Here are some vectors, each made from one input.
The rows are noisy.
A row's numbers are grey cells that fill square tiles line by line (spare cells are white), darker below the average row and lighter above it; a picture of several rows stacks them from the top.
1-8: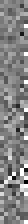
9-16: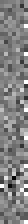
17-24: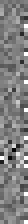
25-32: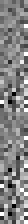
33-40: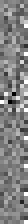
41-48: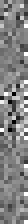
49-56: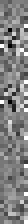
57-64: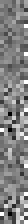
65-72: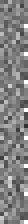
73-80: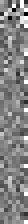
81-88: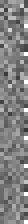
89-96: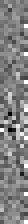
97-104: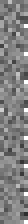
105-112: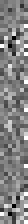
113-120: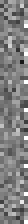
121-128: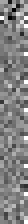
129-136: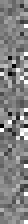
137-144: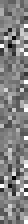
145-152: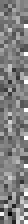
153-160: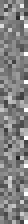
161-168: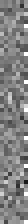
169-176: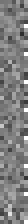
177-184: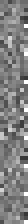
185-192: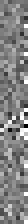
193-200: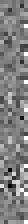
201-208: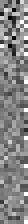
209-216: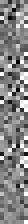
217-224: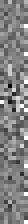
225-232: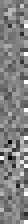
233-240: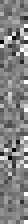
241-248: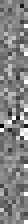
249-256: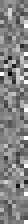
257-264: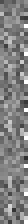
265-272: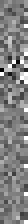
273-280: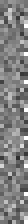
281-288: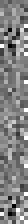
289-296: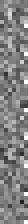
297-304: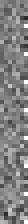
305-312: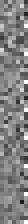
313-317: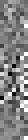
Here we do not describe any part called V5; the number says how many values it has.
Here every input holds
a true/false value, together with either a point on a 9-point line, or a value of V5.
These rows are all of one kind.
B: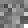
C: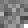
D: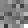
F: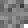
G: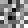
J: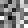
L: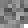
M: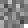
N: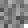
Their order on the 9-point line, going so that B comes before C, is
J, B, C, L, G, F, N, D, M.
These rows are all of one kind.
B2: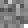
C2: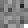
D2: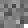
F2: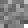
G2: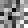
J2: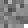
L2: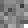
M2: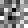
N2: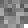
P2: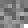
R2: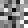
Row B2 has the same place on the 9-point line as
F2, J2 and M2.
